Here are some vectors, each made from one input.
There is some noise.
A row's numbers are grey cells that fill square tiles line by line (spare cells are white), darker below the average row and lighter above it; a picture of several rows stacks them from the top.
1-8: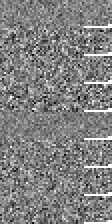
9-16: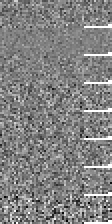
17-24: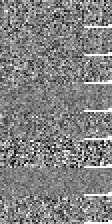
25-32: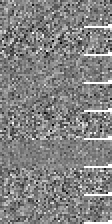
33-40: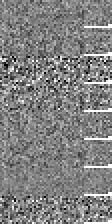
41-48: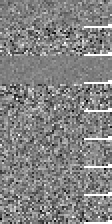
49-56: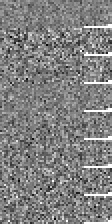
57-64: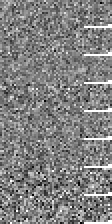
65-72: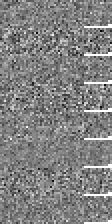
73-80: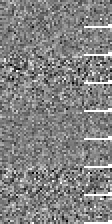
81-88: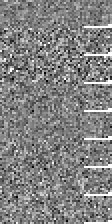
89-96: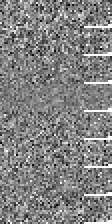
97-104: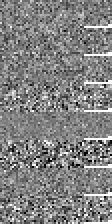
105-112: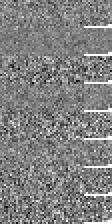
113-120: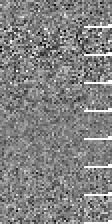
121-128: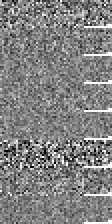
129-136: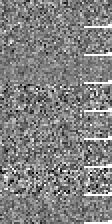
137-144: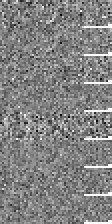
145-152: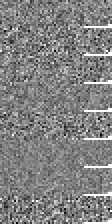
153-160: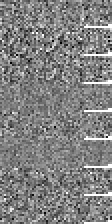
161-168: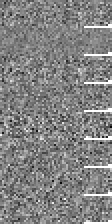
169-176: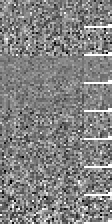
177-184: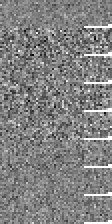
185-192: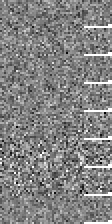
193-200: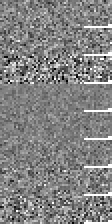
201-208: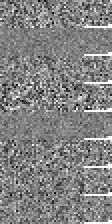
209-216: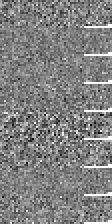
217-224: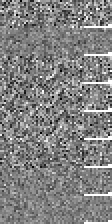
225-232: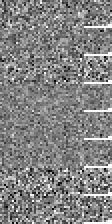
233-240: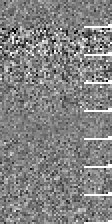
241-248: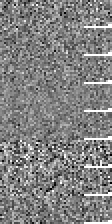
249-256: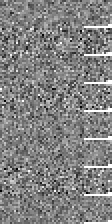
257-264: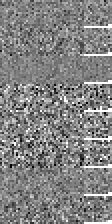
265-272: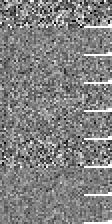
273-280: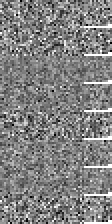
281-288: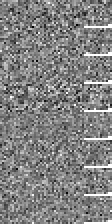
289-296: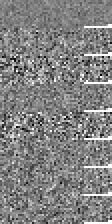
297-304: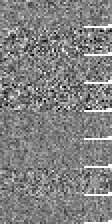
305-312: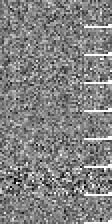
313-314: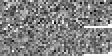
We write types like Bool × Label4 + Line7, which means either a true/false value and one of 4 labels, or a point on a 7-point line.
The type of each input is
Bool × Bool × Bool + (Circle8 + Circle9) × Circle9 × Circle9 × Line9.
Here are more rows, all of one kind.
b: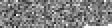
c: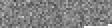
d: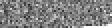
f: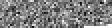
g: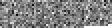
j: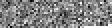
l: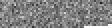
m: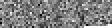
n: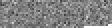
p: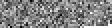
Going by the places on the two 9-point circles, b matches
c, f and m.
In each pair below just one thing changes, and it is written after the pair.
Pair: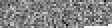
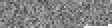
the place on one of the three 9-point circles
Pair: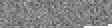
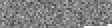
the place on the 9-point line
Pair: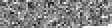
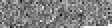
the place on the 9-point line
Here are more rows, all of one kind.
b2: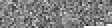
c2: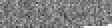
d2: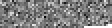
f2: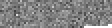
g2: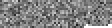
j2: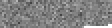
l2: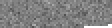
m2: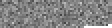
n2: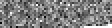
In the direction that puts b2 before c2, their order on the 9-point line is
b2, l2, m2, g2, d2, j2, n2, f2, c2.
